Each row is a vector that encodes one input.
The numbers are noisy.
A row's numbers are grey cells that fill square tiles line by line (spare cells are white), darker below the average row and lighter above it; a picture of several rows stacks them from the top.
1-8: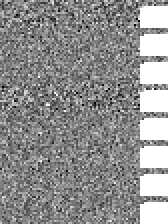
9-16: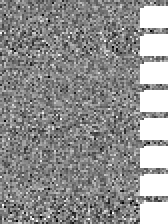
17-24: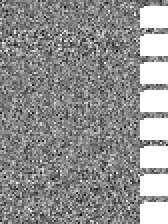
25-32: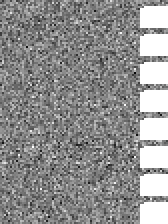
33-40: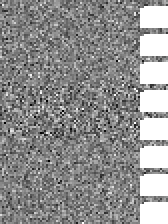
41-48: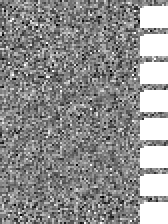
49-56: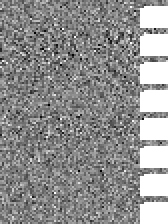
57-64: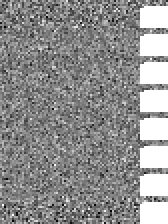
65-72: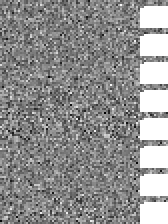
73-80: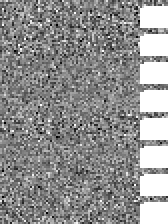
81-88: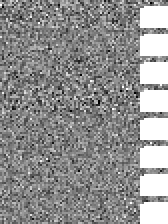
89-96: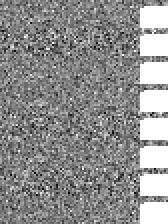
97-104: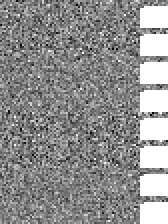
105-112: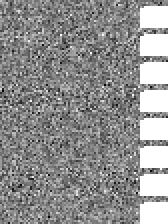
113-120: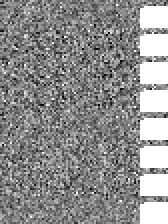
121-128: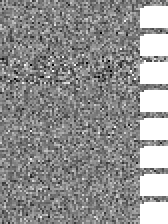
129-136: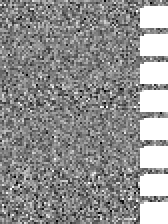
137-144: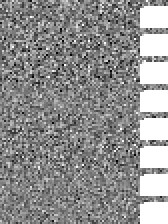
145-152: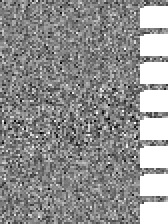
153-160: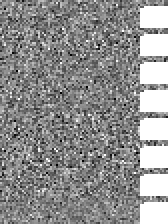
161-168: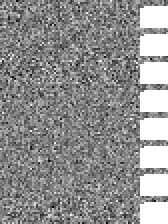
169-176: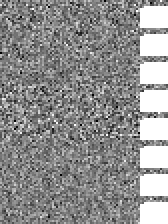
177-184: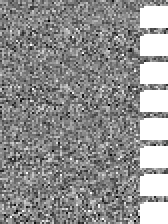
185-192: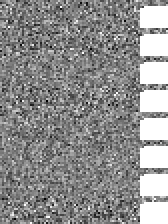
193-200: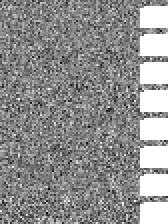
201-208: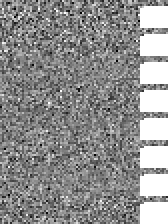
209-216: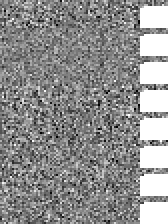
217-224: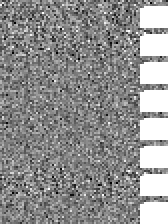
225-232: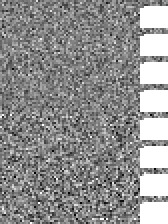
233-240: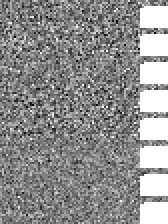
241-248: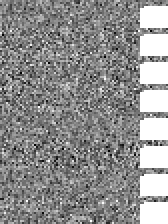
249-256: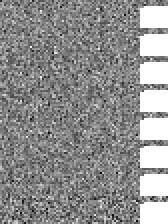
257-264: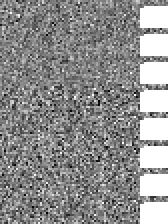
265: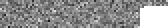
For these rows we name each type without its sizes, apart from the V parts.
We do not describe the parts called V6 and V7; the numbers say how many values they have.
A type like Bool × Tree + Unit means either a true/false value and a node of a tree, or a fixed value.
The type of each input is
Bool × Bool × Bool × Bool + Circle + Tree + Unit + V6 × V7.
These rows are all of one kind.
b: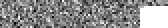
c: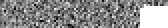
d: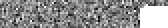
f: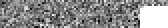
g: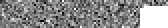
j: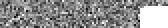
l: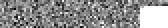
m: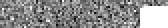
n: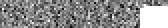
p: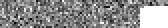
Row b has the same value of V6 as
j, l and p.
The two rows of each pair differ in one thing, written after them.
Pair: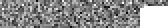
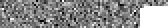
the value of V6
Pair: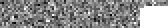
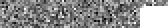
the value of V7
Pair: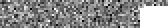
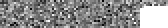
the value of V7
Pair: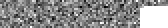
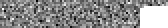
the value of V6
